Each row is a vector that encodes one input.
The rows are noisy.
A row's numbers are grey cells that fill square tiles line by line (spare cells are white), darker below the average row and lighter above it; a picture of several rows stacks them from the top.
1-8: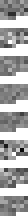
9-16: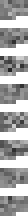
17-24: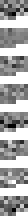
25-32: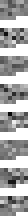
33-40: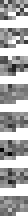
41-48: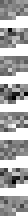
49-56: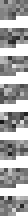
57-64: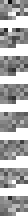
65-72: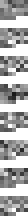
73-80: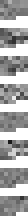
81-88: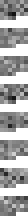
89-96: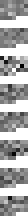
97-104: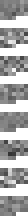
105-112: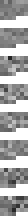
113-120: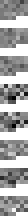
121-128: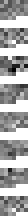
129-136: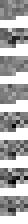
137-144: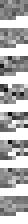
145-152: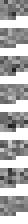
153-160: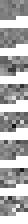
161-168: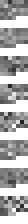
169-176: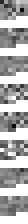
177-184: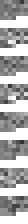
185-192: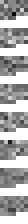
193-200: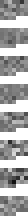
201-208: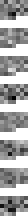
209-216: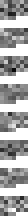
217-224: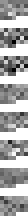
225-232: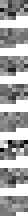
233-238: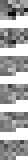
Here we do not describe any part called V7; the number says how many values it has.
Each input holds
a list of up to three items, each a true/false value and a value of V7.
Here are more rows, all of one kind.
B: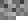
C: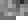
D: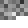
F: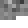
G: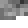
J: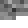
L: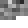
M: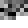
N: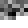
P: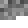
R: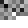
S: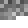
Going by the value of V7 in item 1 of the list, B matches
J, N and S.
